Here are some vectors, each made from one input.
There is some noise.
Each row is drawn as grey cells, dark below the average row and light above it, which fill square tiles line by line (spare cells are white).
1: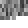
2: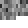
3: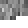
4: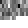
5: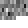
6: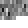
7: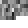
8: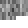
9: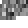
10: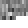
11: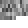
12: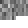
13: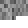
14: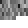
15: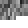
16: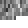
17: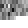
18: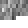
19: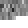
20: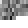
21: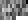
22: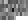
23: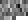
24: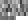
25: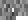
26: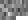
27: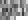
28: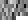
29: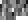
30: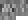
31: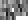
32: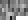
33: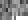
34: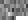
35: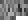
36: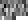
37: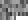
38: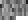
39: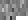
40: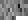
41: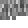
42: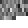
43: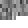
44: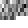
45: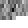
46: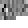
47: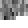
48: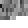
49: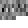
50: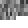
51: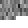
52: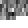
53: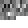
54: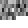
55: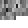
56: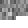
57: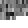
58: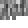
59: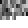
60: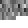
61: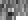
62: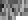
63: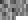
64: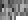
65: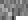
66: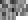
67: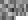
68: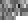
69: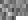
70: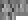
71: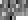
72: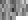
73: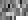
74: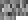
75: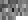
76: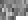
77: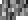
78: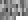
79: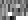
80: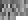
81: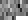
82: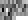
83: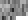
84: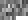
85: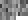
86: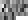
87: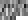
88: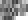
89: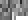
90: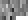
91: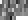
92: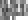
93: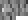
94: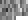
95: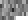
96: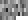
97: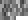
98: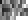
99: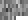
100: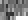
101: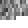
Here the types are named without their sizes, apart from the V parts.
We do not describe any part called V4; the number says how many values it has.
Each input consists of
a value of V4, together with a list of points on a line.
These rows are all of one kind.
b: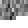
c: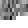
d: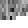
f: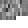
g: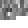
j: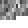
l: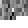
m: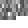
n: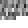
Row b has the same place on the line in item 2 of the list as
g and m.
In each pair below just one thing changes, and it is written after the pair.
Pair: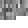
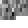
the value of V4
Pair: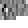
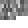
the value of V4
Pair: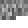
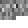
the place on the line in item 1 of the list
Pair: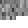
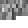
the place on the line in item 1 of the list
